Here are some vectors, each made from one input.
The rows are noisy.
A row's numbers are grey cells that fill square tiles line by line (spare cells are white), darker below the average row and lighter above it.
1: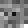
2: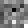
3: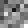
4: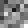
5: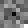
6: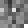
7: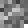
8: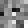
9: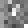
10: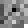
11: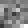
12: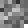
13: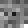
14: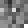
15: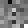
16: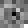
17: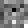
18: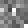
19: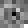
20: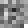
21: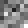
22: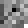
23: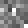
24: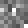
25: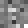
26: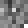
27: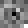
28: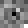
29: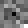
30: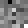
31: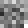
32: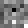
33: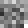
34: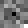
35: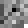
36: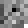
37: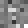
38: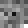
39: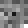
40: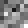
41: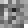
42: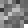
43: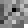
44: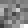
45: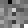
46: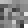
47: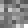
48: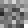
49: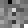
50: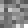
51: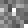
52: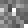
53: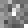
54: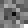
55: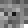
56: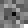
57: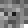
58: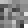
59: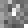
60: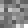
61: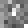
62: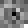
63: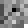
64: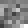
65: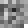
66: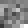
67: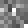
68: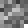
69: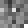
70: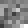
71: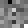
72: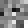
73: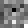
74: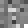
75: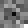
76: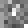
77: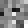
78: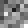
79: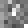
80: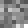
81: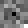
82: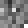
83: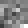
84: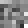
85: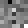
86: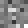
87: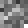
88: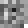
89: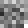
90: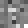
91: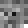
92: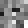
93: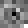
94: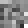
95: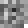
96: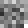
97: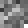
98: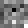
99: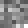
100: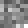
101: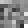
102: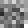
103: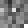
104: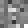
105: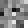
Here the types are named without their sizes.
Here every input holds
either a point on a circle, or a label.
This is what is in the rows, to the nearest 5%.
About 65% of them hold a point on a circle. The rest hold a label.
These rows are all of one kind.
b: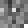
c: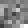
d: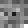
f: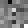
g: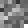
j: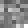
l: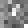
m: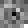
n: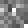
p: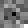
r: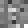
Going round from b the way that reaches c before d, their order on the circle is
b, f, r, j, c, p, m, d, g, l, n.
